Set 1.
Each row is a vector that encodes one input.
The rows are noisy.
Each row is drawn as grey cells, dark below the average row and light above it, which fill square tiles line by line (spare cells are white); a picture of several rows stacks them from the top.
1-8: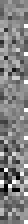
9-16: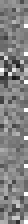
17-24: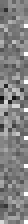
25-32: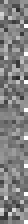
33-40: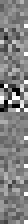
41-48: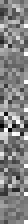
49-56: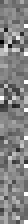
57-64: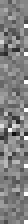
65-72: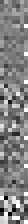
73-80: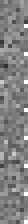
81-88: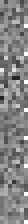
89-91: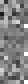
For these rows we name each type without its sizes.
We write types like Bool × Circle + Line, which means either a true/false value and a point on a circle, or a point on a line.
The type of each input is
Label × (Tree + Unit) × (Tree + Unit).
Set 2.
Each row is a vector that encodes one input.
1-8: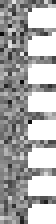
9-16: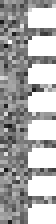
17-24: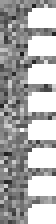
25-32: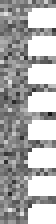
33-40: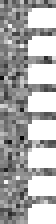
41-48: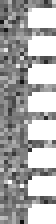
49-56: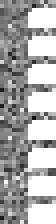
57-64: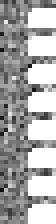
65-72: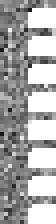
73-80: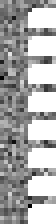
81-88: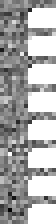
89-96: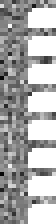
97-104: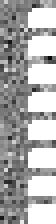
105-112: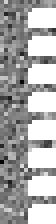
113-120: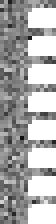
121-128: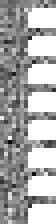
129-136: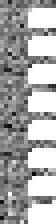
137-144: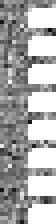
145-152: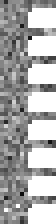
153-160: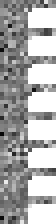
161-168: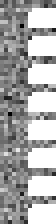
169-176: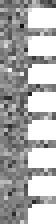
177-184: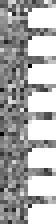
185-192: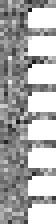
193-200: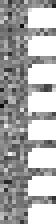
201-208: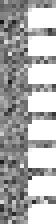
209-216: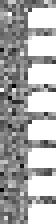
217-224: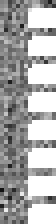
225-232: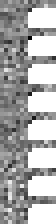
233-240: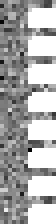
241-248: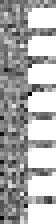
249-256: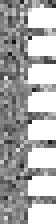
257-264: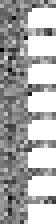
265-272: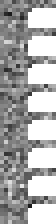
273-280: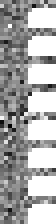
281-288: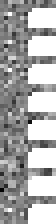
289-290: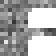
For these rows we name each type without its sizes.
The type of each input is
Line × List(Circle).
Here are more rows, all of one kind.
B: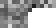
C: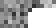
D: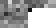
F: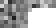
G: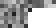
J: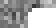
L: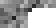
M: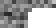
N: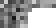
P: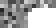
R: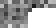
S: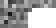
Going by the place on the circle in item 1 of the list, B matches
C, F and P.
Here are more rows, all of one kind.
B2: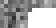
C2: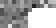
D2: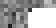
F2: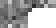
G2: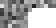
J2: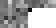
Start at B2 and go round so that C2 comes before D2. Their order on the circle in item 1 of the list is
B2, J2, F2, C2, G2, D2.
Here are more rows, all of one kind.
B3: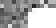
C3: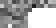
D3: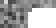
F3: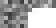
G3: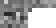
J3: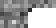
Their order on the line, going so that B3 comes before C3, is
G3, D3, F3, J3, B3, C3.
